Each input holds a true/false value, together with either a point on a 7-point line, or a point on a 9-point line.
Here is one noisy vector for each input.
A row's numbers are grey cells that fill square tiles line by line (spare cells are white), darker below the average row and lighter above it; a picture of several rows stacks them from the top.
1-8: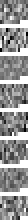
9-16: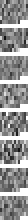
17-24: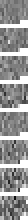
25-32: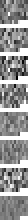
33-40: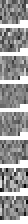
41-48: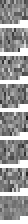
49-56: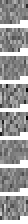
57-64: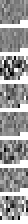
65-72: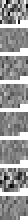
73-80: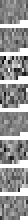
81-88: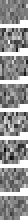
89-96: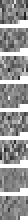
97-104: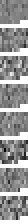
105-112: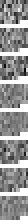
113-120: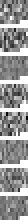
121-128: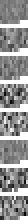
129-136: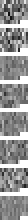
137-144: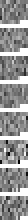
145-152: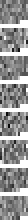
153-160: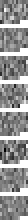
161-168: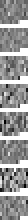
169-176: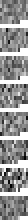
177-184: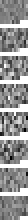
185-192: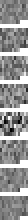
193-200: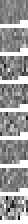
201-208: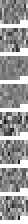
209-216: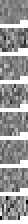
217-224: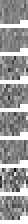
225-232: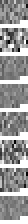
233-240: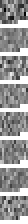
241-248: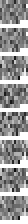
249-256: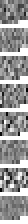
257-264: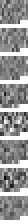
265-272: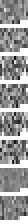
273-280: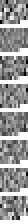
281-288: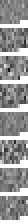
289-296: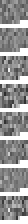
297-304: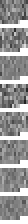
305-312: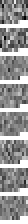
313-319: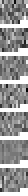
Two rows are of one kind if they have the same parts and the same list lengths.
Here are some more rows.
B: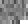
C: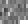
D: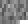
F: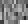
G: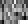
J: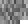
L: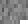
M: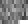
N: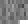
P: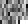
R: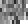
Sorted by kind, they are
B, D, F, G, J, L, M, N, R
C, P

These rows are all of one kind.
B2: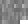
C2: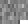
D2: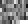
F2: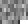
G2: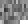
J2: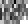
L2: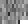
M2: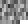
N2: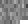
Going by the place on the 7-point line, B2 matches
C2 and F2.
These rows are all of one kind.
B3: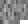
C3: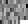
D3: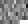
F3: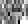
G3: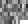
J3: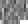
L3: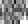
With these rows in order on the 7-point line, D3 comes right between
G3 and L3.
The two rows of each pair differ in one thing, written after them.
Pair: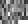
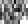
the true/false value
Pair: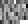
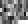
the place on the 7-point line
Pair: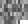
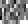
the place on the 7-point line
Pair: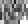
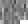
the place on the 7-point line
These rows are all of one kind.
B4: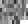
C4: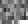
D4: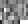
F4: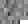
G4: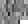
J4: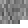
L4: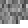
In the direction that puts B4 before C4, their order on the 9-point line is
B4, F4, D4, L4, J4, C4, G4.
